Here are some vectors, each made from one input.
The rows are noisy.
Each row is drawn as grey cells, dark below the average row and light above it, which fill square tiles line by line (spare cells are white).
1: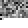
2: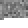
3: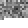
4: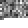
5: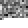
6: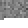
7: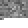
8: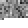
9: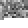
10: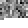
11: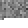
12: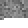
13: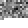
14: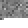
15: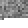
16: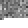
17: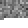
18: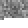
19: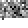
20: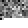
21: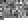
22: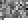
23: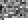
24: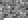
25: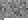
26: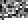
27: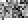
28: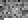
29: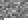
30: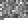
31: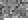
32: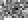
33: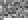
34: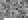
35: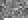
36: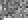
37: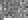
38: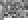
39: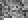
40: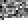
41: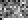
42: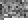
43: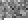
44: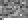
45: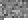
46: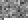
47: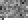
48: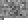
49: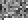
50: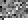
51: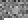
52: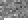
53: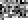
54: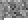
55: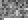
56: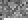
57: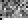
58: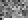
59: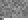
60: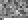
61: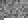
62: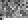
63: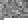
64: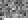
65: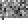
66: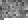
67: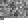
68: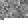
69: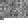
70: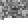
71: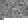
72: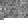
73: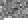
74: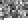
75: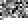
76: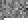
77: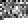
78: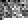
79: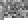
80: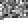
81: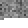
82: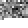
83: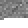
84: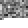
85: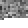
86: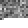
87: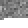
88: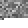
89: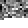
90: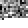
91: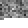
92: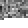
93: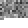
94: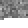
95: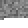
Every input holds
either a node of a 7-node tree, or three true/false values.
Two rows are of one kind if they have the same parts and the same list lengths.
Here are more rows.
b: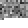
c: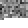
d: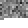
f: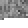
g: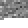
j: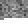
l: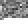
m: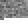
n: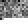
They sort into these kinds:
b, c, d, g, j, l, m, n
f

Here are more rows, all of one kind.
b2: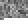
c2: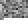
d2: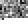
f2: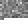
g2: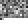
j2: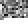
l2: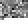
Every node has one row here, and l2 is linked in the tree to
j2.
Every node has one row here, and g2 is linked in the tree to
c2 and d2.
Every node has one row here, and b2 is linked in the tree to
d2 and f2.
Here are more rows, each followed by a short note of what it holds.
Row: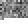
three true/false values
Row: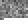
a node of a 7-node tree
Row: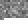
a node of a 7-node tree
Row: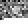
a node of a 7-node tree
